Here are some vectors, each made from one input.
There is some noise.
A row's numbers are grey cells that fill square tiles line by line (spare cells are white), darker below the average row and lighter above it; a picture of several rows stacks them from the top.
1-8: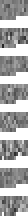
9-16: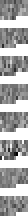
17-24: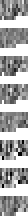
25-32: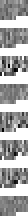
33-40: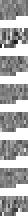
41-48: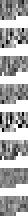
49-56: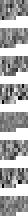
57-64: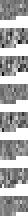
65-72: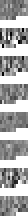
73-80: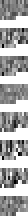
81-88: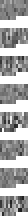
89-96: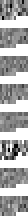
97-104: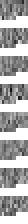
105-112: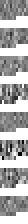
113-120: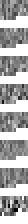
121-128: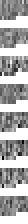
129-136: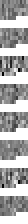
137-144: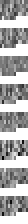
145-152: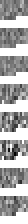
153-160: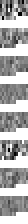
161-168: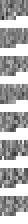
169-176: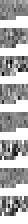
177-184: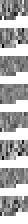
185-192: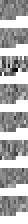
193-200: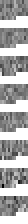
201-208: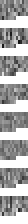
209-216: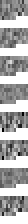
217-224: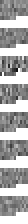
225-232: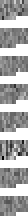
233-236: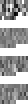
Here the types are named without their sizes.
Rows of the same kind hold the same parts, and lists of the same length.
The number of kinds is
2.
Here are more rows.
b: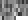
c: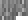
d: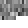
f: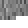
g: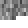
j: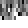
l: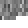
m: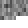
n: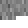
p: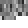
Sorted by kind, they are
b, d, g, j, p
c, f, l, m, n

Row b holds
two labels.
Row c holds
a label and a point on a line.
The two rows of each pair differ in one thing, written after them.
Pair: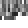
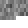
the place on the line
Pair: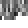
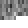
the place on the line
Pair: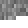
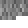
the place on the line
